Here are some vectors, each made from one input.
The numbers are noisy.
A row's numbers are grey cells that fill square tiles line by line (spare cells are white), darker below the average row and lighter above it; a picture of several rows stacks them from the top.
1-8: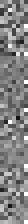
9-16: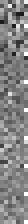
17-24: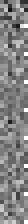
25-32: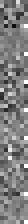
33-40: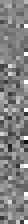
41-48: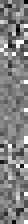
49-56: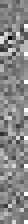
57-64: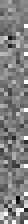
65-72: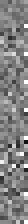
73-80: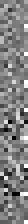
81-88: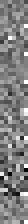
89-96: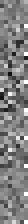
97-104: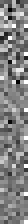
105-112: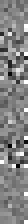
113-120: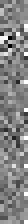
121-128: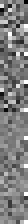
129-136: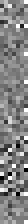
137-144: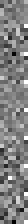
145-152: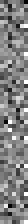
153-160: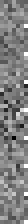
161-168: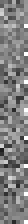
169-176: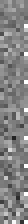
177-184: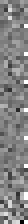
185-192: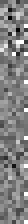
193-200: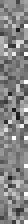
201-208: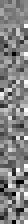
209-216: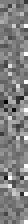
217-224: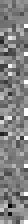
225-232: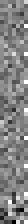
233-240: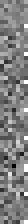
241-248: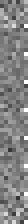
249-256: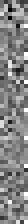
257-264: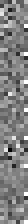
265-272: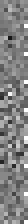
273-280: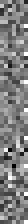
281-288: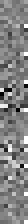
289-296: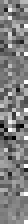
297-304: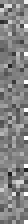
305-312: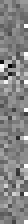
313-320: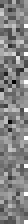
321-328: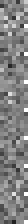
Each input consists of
a true/false value, together with either a point on a 10-point line, or a node of a 16-node tree.
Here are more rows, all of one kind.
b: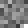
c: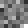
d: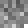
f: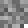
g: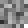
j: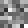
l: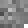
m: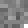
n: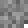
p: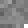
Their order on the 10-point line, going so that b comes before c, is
l, b, m, g, n, c, d, f, j, p.
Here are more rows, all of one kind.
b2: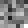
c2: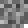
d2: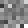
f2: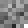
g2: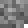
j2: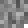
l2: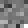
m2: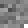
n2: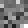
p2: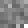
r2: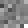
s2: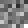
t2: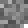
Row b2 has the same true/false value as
l2, n2 and s2.
